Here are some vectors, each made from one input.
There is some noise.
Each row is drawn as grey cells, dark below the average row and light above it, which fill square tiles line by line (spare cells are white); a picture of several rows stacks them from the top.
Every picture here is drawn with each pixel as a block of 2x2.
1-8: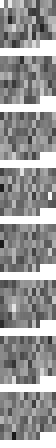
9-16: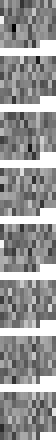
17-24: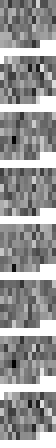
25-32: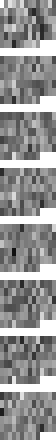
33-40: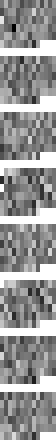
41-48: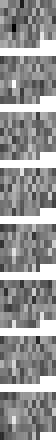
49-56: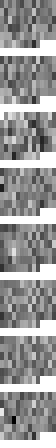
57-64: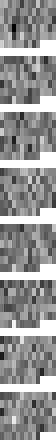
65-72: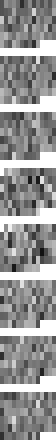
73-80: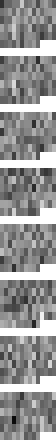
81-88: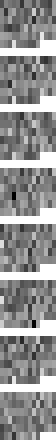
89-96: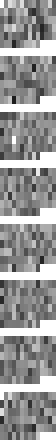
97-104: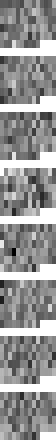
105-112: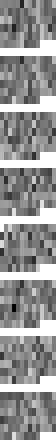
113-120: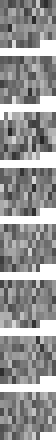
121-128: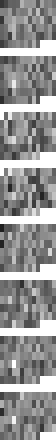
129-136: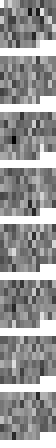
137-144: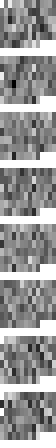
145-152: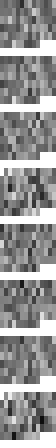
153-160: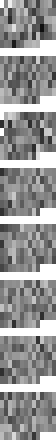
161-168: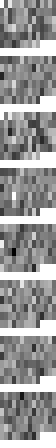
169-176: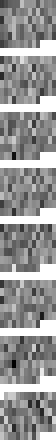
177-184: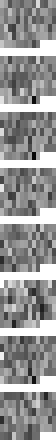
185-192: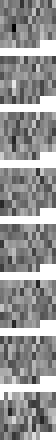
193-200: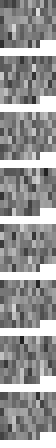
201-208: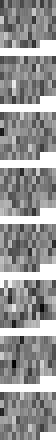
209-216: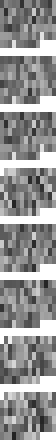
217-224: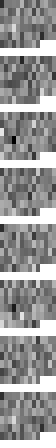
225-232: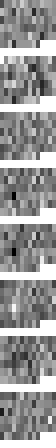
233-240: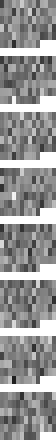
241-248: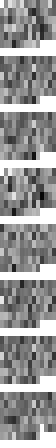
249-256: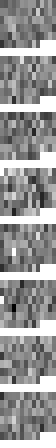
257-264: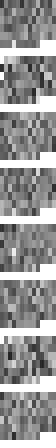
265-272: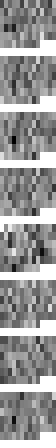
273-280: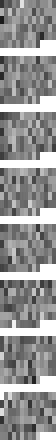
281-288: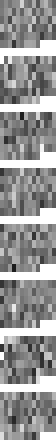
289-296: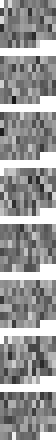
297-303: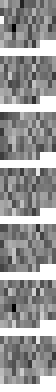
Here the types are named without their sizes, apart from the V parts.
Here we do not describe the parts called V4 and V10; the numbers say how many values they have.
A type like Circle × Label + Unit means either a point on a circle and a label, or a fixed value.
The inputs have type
Bool × (Label × V10 + Unit) × V4.
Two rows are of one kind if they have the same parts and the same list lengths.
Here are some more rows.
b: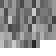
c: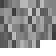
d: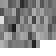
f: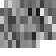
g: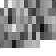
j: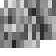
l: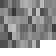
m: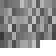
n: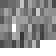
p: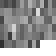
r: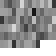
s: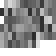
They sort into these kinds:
b, c, d, l, m, n, p, r
f, g, j, s

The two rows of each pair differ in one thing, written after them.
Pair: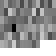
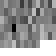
the value of V10
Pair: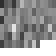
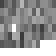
the value of V4
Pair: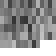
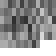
the value of V10
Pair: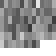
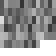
the value of V4
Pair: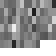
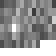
the label
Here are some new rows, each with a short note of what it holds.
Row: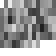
a true/false value and a value of V4
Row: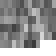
a label, a true/false value, a value of V4 and a value of V10
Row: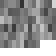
a label, a true/false value, a value of V4 and a value of V10
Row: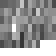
a label, a true/false value, a value of V4 and a value of V10
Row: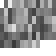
a true/false value and a value of V4
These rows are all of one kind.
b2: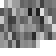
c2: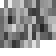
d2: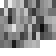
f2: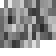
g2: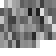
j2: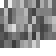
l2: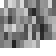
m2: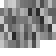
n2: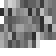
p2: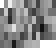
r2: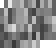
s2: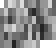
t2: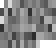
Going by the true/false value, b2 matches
g2, m2, n2 and t2.
